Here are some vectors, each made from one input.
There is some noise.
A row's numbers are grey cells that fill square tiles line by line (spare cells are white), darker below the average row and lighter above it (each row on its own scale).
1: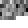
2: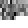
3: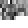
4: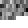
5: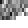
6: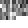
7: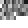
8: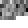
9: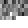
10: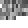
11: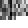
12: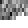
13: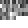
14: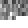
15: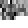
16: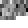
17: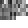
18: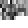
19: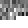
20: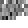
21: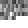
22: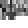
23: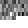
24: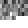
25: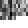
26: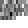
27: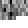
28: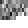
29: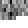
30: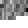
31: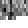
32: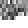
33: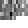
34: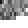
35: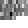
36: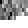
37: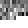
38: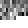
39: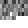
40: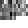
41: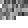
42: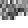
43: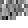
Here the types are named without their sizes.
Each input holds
either a fixed value, or a label and a true/false value.
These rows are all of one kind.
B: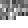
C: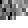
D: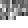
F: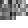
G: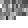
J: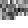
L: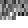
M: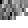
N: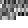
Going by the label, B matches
D and F.
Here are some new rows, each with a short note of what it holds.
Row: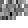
a label and a true/false value
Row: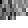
a label and a true/false value
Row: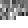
a label and a true/false value
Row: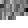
a fixed value
